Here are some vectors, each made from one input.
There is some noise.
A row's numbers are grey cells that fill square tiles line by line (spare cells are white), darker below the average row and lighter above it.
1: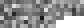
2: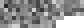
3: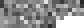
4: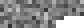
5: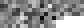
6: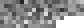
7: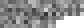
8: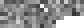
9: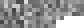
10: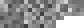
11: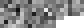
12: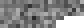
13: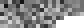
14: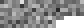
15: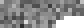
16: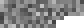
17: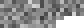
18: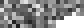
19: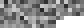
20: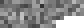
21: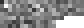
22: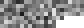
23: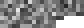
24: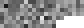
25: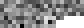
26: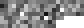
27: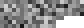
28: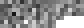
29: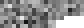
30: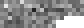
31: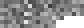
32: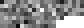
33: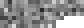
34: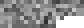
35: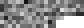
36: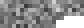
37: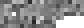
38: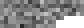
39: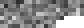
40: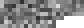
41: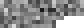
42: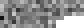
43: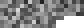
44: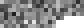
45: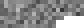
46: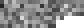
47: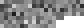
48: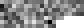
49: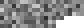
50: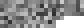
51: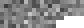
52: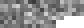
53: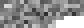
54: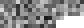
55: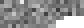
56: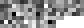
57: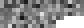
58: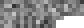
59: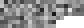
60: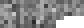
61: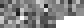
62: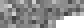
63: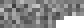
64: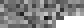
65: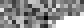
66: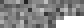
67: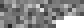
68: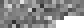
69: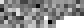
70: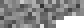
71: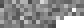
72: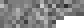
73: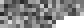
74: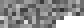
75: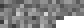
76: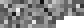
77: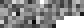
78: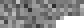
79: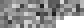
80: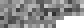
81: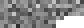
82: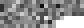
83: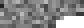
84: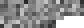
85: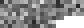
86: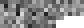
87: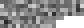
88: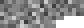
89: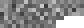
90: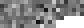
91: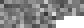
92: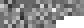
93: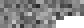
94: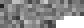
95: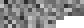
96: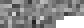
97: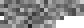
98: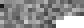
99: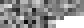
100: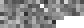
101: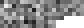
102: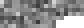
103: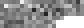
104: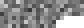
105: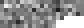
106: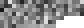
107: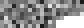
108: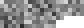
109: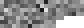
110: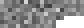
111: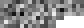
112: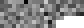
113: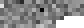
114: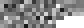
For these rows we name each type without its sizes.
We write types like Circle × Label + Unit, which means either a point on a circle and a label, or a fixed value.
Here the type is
(Circle + Tree) × Tree.
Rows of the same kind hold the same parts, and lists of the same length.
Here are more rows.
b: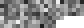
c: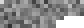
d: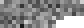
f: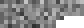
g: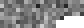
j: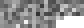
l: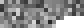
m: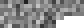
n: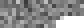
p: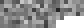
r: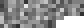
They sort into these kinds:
b, j, m, n, p, r
c, d, f, g, l

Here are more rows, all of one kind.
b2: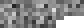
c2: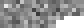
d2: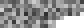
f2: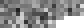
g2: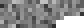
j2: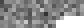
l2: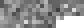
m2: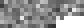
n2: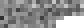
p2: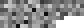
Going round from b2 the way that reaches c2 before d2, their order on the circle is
b2, p2, c2, d2, n2, f2, j2, l2, m2, g2.
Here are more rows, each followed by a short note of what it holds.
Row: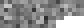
a point on a circle and a node of a tree
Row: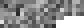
a point on a circle and a node of a tree
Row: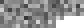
a point on a circle and a node of a tree
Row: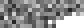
a point on a circle and a node of a tree
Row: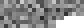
a point on a circle and a node of a tree
